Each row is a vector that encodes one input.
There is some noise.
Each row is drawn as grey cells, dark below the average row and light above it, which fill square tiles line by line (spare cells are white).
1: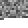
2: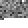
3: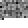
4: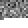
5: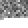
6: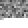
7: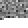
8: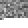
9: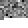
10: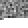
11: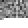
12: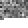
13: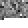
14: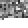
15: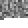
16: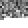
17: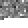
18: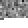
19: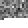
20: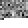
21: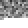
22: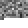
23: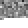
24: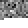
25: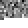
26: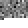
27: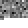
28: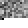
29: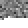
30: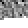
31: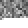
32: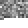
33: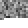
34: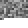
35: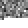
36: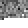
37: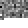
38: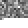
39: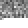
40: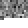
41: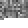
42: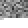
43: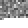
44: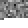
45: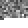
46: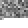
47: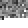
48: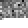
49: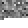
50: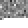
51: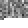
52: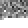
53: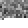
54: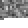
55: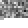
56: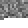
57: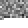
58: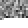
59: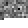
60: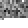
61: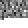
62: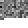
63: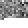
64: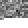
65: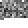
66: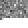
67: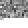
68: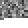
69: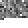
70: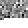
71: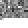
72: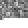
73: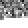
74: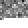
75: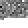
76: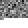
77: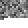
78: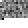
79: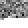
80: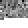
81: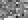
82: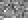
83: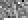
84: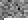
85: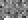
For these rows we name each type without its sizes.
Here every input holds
a point on a line, together with either a label, or a point on a line.
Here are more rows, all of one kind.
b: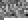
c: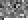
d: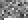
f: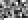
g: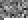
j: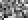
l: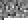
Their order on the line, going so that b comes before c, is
d, b, l, j, c, f, g.
